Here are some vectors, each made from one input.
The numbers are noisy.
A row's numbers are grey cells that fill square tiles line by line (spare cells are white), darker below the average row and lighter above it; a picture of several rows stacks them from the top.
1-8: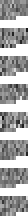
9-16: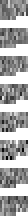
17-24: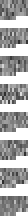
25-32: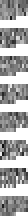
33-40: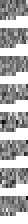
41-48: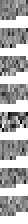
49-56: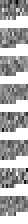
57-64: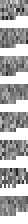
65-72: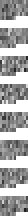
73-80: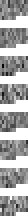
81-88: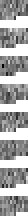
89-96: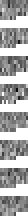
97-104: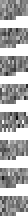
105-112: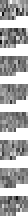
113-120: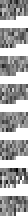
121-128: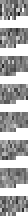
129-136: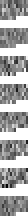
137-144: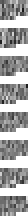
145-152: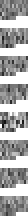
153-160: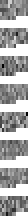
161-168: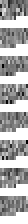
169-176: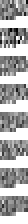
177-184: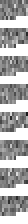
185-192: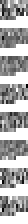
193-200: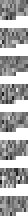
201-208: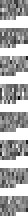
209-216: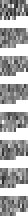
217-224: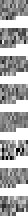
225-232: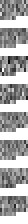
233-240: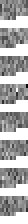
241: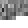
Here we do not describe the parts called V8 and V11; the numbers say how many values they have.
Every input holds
a true/false value and a value of V11, together with either a point on a 9-point circle, or a value of V8.
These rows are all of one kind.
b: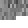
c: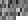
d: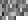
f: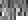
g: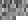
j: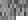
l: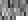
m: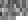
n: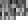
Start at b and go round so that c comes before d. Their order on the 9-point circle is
b, c, m, n, d, l, f, j, g.
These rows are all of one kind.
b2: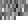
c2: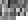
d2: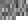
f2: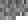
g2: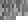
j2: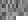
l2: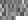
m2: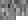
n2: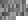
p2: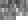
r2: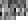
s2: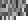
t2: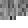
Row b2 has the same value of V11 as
c2 and r2.
